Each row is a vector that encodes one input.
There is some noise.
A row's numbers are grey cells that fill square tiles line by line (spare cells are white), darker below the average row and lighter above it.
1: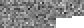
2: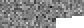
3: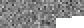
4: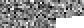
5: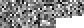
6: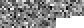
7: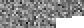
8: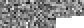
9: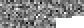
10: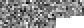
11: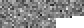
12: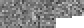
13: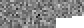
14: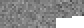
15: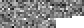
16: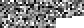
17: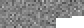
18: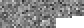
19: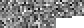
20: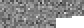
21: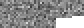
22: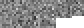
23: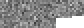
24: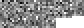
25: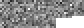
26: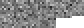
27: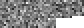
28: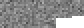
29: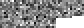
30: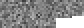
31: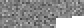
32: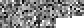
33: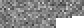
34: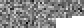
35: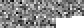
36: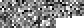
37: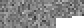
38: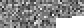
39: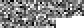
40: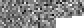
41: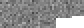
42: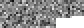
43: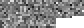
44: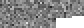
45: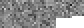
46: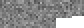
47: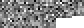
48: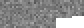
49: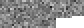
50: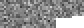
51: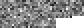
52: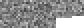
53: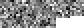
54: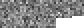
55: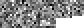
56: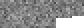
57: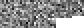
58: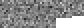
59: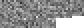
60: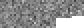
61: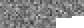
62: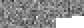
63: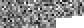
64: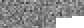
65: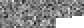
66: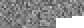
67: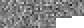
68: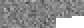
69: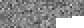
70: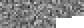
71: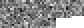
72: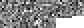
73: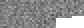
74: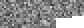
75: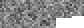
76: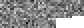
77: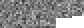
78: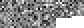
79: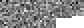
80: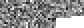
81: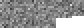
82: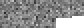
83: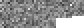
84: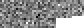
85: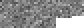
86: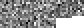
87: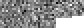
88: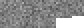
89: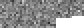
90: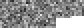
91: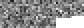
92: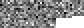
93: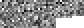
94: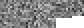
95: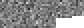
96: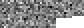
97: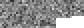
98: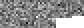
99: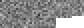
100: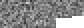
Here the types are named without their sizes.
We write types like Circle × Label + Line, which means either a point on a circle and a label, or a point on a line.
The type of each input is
Label × (Tree + Unit) + Line.
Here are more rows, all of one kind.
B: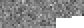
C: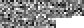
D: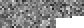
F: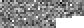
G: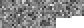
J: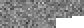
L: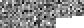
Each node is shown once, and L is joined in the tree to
F and G.
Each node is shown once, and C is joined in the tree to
D.
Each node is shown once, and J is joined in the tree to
B.
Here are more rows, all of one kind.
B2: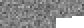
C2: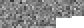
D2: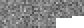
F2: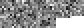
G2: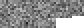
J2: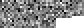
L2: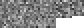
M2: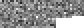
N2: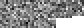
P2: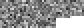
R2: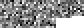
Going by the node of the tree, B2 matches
C2, M2, P2 and R2.
